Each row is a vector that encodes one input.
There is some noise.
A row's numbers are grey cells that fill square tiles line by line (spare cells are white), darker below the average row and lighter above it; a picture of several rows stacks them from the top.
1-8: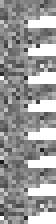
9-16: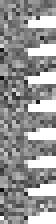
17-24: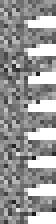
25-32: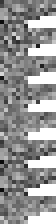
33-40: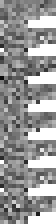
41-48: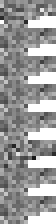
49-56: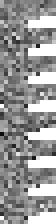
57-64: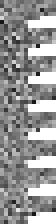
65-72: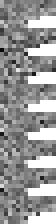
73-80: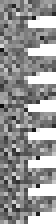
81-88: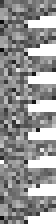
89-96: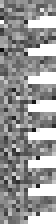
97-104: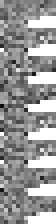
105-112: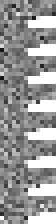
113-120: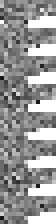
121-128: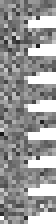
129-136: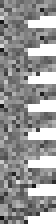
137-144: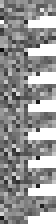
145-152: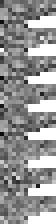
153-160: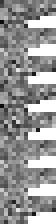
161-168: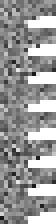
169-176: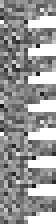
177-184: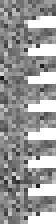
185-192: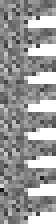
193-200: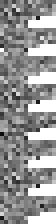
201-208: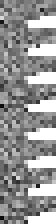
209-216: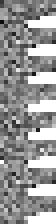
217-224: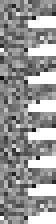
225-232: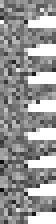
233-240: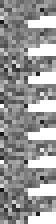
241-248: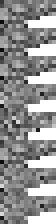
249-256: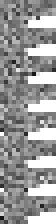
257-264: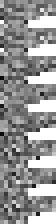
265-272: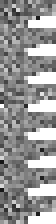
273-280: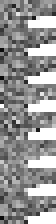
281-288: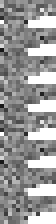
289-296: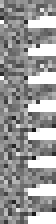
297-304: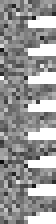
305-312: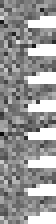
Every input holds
a point on a 4-point line and a true/false value.
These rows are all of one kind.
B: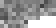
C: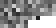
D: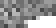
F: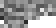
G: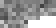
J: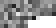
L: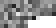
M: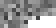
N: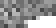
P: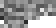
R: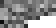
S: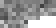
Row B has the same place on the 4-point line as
D, G, N and S.
